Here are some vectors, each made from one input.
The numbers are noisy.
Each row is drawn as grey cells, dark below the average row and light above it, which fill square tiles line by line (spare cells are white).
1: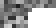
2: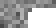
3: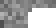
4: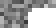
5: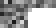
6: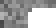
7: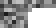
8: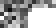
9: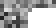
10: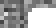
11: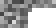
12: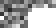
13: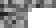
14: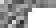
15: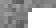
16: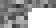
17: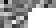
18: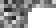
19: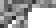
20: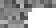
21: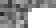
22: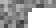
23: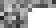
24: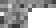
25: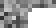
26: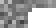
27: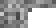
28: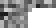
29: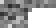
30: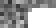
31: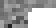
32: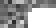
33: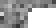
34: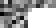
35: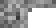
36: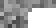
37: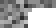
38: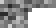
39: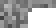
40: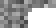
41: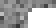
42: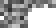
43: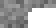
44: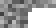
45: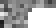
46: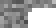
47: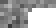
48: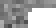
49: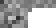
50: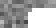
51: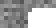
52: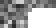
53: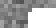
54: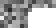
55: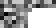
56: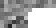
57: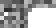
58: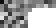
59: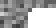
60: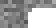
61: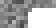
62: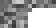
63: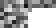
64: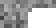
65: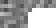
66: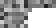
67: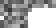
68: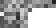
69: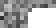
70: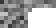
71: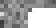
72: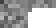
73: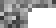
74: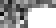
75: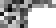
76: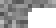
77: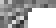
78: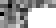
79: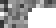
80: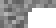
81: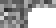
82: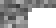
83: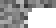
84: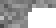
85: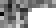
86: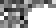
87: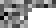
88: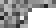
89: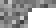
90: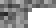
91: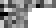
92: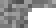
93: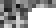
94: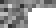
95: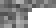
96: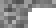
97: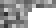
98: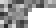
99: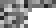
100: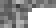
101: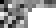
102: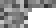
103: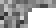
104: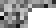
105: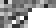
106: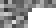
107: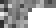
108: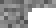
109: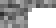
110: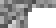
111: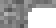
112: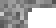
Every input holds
either a point on a 4-point line, or a list of up to two items, each a point on a 5-point line and a true/false value.
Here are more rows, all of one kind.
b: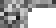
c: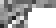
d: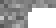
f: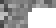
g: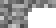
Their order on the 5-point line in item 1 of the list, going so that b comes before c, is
g, f, b, d, c.
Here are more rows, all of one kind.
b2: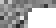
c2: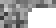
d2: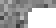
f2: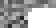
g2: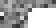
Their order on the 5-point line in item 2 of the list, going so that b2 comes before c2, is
b2, f2, d2, c2, g2.
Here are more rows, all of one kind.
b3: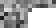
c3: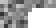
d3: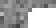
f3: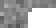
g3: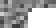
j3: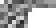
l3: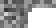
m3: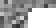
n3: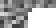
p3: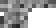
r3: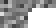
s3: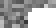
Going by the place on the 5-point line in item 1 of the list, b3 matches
r3 and s3.
